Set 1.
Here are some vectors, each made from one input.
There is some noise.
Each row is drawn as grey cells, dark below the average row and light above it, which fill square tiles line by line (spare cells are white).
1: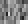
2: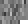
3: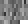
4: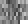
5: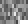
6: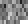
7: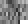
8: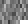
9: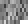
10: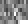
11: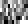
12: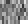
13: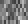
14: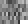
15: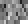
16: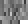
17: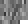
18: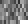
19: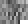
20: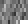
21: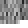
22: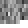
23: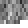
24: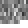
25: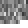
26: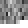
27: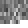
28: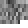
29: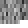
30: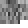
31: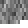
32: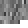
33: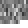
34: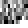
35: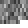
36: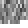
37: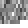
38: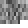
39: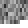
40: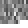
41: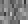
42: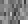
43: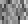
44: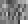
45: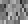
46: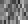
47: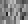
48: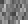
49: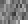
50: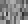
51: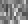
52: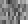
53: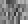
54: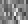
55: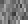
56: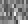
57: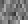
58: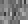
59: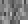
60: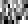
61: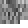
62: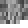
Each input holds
a list of up to two points on a 4-point line.
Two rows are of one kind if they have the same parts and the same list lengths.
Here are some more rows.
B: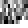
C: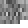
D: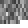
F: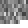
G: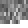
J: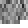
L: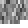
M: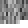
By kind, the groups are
B
C, D
F, G, J, L, M

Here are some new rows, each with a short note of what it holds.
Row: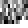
the empty list
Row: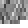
a list of two items
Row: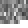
a list of two items
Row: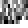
the empty list
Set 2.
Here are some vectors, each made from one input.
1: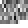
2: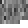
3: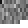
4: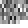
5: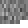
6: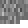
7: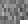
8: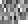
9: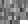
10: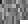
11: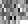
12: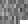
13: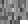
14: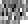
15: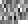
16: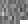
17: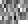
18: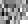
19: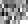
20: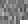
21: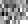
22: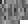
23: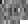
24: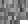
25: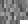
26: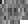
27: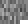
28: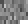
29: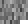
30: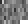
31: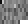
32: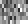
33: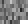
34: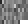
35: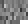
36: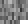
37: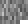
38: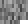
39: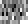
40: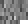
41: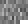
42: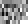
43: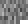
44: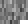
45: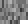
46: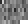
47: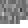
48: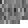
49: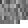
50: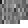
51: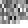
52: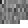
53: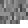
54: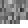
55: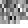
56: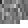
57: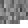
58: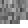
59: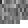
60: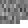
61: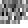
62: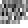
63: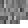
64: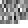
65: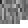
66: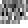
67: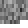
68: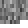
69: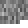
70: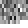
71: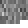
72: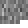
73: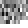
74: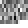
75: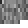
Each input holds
either a point on a 4-point line, or a point on a 6-point line.
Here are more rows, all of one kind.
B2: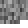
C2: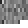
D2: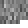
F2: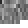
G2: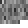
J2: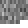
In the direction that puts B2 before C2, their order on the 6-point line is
B2, D2, J2, F2, C2, G2.
